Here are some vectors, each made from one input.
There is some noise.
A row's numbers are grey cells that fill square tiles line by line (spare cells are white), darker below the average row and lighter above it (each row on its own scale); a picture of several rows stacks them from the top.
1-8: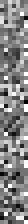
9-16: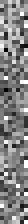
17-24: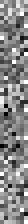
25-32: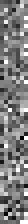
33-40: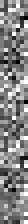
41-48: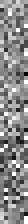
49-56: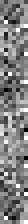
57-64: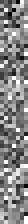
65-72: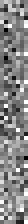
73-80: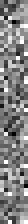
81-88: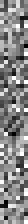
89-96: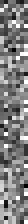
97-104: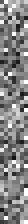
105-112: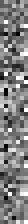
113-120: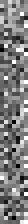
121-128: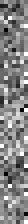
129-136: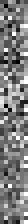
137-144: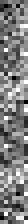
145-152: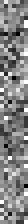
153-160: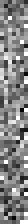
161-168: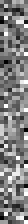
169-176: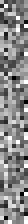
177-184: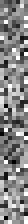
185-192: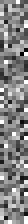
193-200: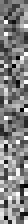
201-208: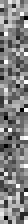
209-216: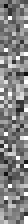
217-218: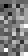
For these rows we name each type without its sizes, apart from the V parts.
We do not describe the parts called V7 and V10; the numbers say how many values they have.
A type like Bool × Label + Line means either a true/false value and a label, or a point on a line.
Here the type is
Bool × (Circle + V10) + V7.
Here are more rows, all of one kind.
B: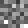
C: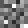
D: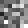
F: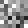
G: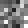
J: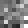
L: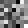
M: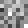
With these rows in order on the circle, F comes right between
C and L.
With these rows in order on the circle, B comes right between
C and D.
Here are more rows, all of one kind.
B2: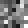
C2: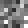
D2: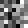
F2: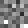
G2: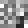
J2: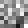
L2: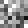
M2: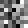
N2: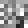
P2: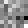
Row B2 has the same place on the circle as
C2, G2 and N2.
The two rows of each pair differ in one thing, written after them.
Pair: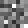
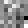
the true/false value
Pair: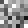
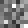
the true/false value
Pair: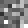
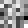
the true/false value
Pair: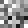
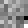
the place on the circle
